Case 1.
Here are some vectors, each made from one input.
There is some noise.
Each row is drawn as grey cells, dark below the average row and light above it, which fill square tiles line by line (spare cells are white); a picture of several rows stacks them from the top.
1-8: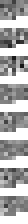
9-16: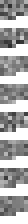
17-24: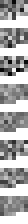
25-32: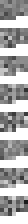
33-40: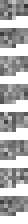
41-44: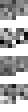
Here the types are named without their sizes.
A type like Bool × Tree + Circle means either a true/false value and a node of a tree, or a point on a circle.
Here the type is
Circle.
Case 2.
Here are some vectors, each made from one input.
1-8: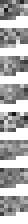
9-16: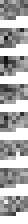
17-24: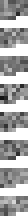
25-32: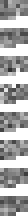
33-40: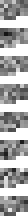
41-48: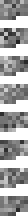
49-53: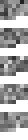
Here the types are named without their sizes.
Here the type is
Bool × Bool × Bool × Bool.
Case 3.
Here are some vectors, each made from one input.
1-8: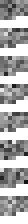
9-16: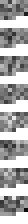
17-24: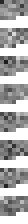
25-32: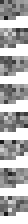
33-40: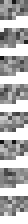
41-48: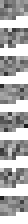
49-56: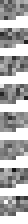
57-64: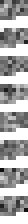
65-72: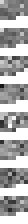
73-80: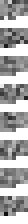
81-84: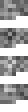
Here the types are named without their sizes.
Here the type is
Bool × Bool × Bool × Bool.
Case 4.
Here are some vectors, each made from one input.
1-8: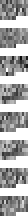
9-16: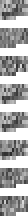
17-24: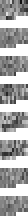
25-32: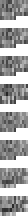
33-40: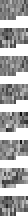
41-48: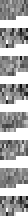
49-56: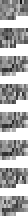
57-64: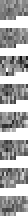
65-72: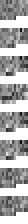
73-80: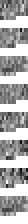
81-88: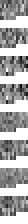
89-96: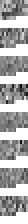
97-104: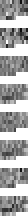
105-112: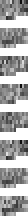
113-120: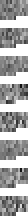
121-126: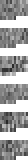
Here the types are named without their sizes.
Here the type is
Tree.
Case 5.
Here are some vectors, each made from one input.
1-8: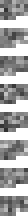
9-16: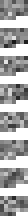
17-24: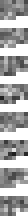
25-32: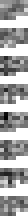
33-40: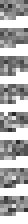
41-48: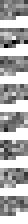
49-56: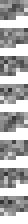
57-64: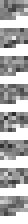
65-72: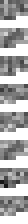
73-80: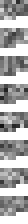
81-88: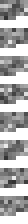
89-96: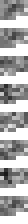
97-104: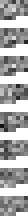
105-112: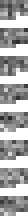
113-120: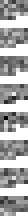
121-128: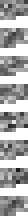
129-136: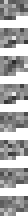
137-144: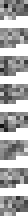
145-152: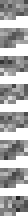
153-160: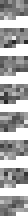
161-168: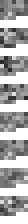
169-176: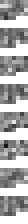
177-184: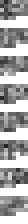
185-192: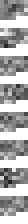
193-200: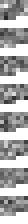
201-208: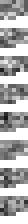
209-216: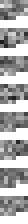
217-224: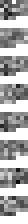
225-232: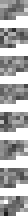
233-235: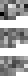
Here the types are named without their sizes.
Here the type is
Label.
